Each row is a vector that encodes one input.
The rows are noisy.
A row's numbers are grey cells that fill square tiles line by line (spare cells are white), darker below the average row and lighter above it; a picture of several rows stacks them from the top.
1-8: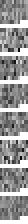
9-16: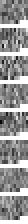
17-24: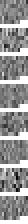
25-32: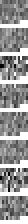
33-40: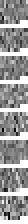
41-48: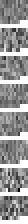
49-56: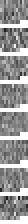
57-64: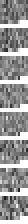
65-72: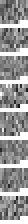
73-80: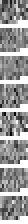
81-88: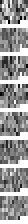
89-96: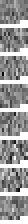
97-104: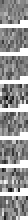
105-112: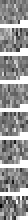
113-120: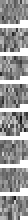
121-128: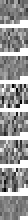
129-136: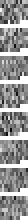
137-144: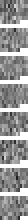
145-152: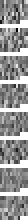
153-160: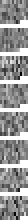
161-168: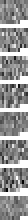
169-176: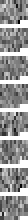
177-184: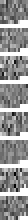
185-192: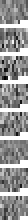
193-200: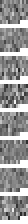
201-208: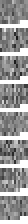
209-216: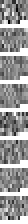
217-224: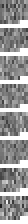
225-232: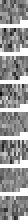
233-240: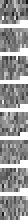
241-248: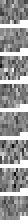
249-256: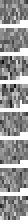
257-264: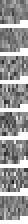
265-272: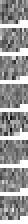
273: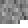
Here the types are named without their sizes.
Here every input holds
a point on a circle, together with a list of points on a line.
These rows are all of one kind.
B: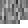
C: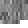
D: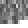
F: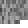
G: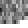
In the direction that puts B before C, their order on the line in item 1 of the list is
B, F, D, C, G.
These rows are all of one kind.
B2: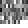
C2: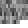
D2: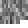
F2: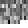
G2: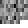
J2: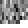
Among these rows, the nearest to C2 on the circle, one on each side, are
D2 and F2.
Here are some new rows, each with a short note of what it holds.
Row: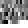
a point on a circle, together with a list of two items
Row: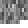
a point on a circle, together with a list of two items
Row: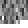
a point on a circle, together with a list of three items
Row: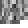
a point on a circle, together with a list of one item
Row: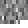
a point on a circle, together with a list of two items
